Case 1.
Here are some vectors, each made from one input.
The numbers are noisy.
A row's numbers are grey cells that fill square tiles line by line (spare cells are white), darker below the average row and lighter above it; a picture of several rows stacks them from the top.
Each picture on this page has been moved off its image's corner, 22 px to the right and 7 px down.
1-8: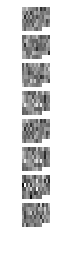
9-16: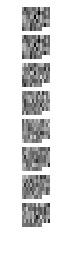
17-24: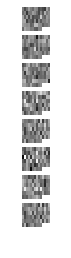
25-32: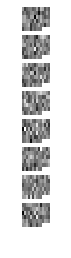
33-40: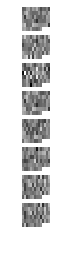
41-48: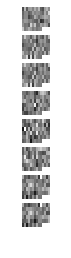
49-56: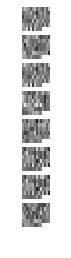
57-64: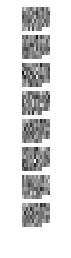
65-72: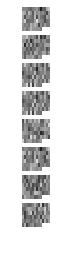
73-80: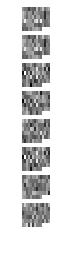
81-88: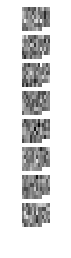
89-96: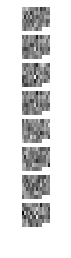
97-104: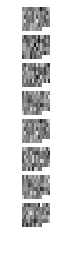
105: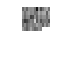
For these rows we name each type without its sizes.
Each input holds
a label and a true/false value.
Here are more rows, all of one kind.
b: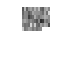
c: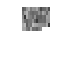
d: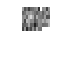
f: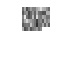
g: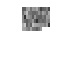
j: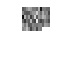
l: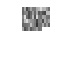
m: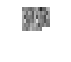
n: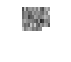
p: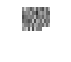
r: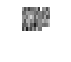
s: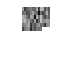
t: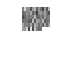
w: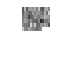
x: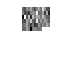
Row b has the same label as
f, l, n and w.
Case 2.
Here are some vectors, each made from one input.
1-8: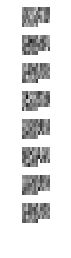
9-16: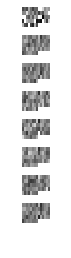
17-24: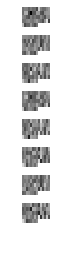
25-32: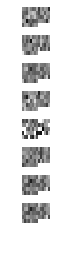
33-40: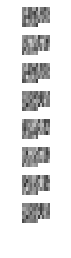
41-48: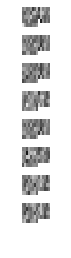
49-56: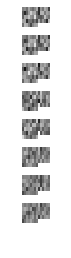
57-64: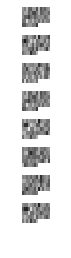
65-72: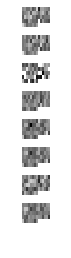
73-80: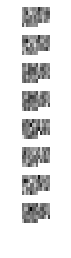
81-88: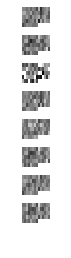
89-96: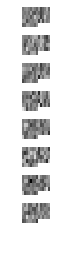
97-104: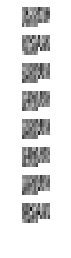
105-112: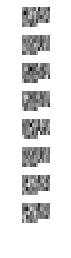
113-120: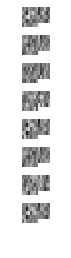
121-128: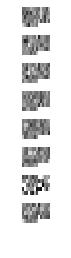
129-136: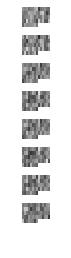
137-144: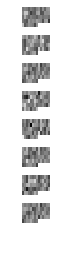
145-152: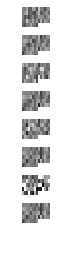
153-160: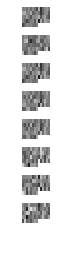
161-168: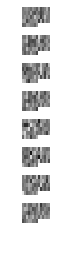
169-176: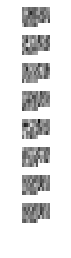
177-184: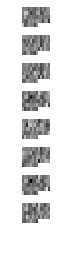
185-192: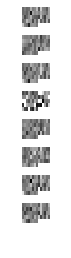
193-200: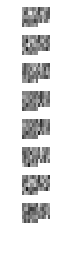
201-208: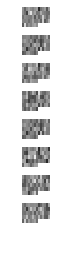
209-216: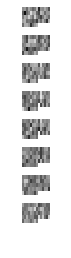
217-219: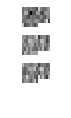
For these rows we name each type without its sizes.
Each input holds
a list of points on a line.
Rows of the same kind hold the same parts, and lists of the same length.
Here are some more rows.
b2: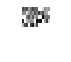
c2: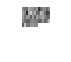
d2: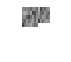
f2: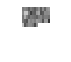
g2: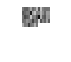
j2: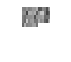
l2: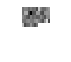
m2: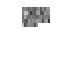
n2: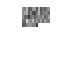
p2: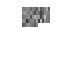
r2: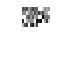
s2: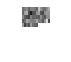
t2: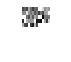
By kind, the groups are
b2, r2, t2
c2, g2, j2
d2, f2, l2, m2, n2, p2, s2

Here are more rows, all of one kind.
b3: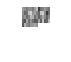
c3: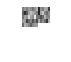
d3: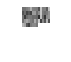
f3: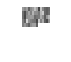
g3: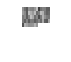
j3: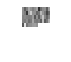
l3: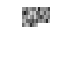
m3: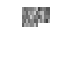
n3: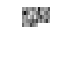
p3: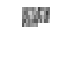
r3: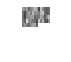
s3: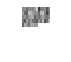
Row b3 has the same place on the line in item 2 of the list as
c3, n3 and p3.
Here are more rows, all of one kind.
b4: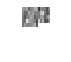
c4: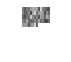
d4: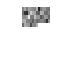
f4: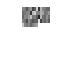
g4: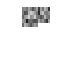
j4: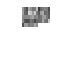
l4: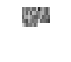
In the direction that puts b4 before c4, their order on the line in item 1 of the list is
d4, g4, j4, b4, c4, f4, l4.
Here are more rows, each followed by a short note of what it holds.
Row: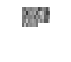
a list of two items
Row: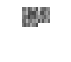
a list of one item
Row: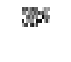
the empty list
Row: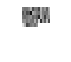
a list of two items
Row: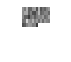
a list of one item
